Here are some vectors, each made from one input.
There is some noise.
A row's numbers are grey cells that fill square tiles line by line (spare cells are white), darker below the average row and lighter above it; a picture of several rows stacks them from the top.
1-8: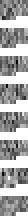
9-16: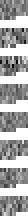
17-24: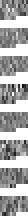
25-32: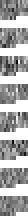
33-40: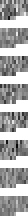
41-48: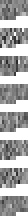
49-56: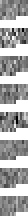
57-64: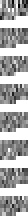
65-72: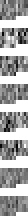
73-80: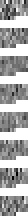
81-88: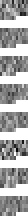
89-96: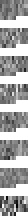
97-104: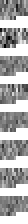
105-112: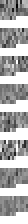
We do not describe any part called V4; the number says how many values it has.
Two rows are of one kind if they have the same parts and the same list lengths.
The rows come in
2 kinds.
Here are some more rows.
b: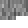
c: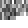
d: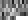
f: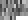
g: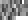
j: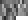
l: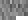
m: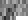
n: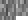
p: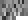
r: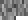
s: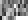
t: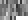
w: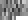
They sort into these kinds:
b, d, j, l, n, r, s, t
c, f, g, m, p, w

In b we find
four true/false values and a value of V4.
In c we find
a point on a 6-point line and four true/false values.
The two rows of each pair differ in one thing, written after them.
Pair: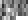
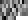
one of the four true/false values
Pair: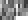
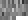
the value of V4
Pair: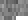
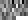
one of the four true/false values
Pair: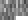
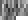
one of the four true/false values
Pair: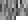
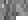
one of the four true/false values
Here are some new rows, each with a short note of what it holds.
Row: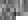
four true/false values and a value of V4
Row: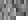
four true/false values and a value of V4
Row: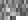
a point on a 6-point line and four true/false values
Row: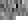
a point on a 6-point line and four true/false values
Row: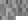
a point on a 6-point line and four true/false values
